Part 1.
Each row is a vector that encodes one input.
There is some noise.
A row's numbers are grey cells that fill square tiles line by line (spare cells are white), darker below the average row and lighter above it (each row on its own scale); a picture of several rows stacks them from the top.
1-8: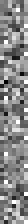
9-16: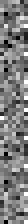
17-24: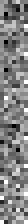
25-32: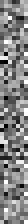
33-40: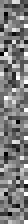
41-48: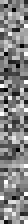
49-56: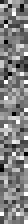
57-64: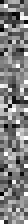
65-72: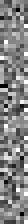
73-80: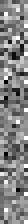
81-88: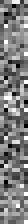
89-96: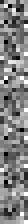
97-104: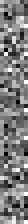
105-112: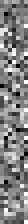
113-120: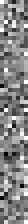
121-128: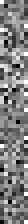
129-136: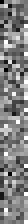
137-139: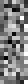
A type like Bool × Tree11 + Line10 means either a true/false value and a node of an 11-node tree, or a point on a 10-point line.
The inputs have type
Label8.
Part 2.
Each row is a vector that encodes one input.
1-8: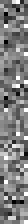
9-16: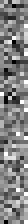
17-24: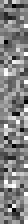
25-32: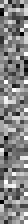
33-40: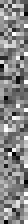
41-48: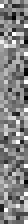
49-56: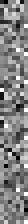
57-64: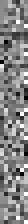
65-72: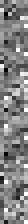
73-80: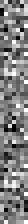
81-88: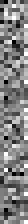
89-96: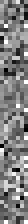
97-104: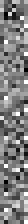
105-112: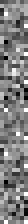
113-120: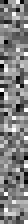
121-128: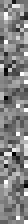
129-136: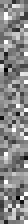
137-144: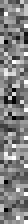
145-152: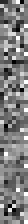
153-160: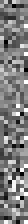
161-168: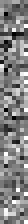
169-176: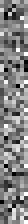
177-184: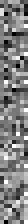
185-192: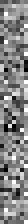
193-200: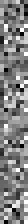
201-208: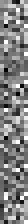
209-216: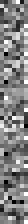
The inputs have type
Label5.
